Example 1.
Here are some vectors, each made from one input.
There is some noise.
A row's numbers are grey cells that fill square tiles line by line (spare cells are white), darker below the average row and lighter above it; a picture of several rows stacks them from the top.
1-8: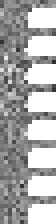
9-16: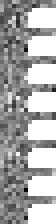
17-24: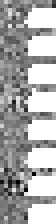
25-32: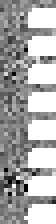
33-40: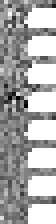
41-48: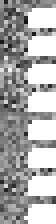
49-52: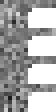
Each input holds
a list of up to two points on a 4-point line.
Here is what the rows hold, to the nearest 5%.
All of them are lists of up to two points on a 4-point line: about 10% are empty, 45% hold one and 45% two.
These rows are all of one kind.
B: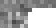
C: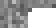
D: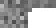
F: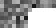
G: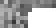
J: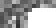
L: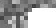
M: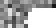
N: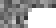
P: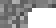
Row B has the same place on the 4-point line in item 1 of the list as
C, D, G and P.
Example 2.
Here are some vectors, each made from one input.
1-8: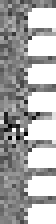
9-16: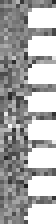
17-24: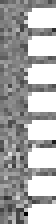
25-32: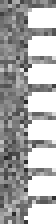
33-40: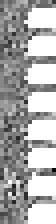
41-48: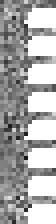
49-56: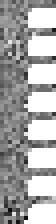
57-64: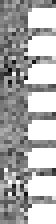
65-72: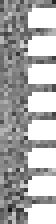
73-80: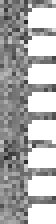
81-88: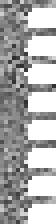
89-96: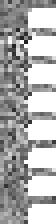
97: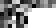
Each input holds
either a point on a 7-point line, or a node of a 7-node tree.
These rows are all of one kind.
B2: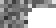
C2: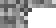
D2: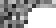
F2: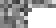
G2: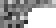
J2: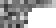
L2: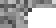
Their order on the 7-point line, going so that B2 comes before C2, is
B2, F2, C2, L2, D2, G2, J2.
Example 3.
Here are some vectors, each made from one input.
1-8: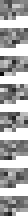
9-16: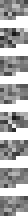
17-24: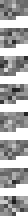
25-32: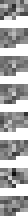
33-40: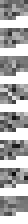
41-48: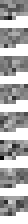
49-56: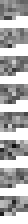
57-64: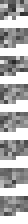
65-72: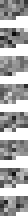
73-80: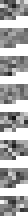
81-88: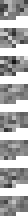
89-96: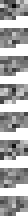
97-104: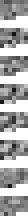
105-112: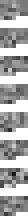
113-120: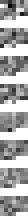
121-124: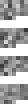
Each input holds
either a point on a 6-point line, or a node of a 15-node tree.
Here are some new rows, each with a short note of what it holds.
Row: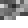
a point on a 6-point line
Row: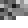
a point on a 6-point line
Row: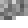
a node of a 15-node tree
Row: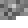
a node of a 15-node tree
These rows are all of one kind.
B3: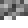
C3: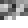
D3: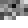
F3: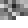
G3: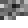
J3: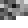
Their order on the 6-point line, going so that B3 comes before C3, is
F3, J3, G3, B3, C3, D3.
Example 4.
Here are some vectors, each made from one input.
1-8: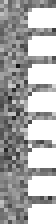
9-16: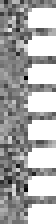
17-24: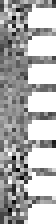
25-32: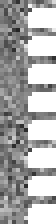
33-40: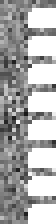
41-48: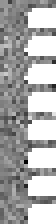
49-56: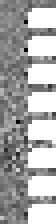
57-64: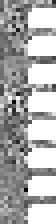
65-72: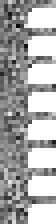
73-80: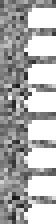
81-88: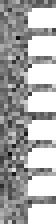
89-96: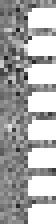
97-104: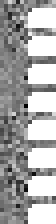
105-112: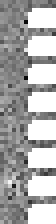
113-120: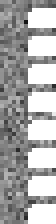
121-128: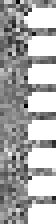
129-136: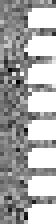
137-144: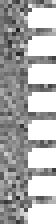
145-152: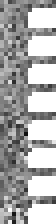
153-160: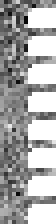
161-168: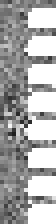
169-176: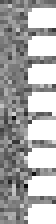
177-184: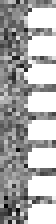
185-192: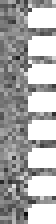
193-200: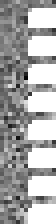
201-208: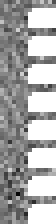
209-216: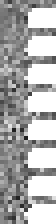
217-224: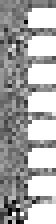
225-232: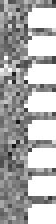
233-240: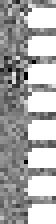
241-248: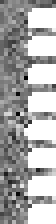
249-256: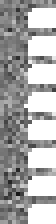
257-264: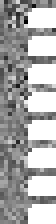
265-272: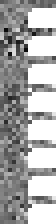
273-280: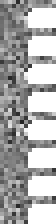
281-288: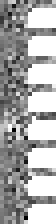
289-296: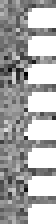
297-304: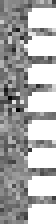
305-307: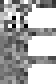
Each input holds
either a point on a 7-point line, or a node of a 12-node tree.
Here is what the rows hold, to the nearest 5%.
About 30% of them hold a point on a 7-point line. The rest hold a node of a 12-node tree.
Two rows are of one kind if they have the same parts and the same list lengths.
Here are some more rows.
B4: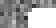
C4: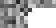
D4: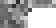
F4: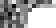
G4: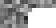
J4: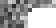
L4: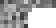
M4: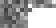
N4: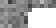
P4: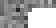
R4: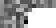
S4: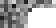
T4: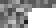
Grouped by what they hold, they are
B4, G4, L4, N4, P4, R4, T4
C4, D4, F4, J4, M4, S4

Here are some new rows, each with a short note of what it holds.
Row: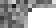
a point on a 7-point line
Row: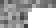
a node of a 12-node tree
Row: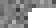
a node of a 12-node tree
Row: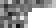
a point on a 7-point line
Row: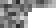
a point on a 7-point line
